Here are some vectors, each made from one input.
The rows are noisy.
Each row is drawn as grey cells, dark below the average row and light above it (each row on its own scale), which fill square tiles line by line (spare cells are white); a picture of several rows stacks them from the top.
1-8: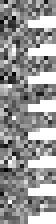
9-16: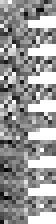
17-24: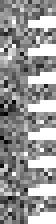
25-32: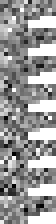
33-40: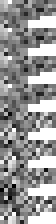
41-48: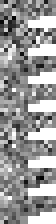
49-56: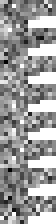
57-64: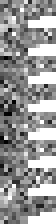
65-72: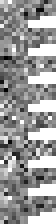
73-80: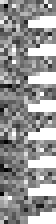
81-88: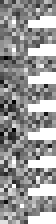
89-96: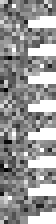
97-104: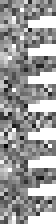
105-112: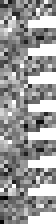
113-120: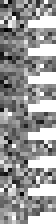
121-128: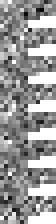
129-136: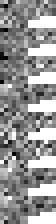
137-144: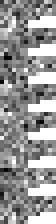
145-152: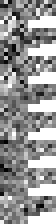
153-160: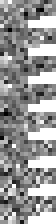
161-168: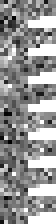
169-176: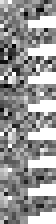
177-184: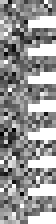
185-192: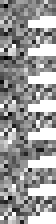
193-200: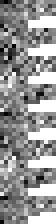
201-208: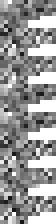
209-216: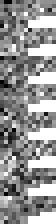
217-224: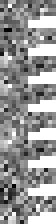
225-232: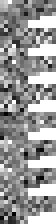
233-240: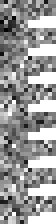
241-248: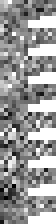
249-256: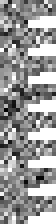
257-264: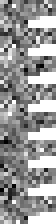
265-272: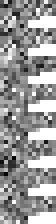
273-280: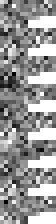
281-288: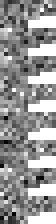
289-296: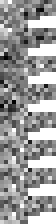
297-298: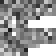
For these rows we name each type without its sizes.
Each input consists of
a list of points on a line.
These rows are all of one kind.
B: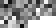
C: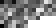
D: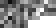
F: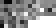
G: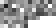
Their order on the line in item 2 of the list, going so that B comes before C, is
F, G, D, B, C.
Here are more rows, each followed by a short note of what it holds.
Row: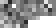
a list of two items
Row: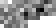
a list of one item
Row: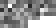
the empty list
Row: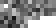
a list of one item
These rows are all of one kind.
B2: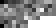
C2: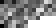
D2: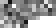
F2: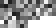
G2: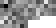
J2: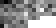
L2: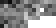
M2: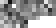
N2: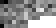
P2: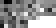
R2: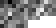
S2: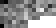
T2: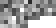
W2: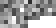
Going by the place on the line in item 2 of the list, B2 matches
C2, N2 and S2.
